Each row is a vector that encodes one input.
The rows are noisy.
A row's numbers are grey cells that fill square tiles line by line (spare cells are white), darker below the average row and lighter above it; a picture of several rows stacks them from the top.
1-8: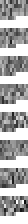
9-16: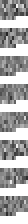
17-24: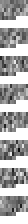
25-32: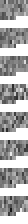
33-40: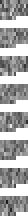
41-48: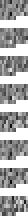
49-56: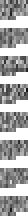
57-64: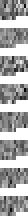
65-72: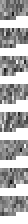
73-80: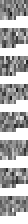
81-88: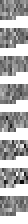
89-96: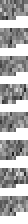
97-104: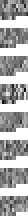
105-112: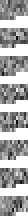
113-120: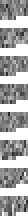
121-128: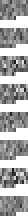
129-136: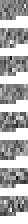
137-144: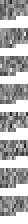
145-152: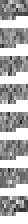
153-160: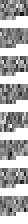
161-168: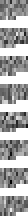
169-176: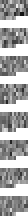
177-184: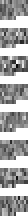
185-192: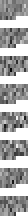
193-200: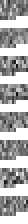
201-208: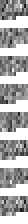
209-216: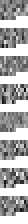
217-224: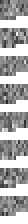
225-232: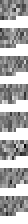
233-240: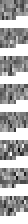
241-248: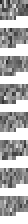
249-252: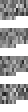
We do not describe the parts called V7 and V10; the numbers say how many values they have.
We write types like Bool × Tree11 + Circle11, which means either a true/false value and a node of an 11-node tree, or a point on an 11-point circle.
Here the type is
Tree9 + (Tree12 + V7) × V10 + Unit.
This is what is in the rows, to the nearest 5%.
A few of them hold a fixed value. About 25% of them hold a node of a 9-node tree. The rest hold a value of V10, together with either a node of a 12-node tree, or a value of V7.
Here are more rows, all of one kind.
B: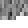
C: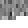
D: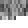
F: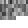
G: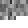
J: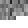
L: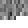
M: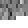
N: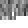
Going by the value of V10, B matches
C and N.
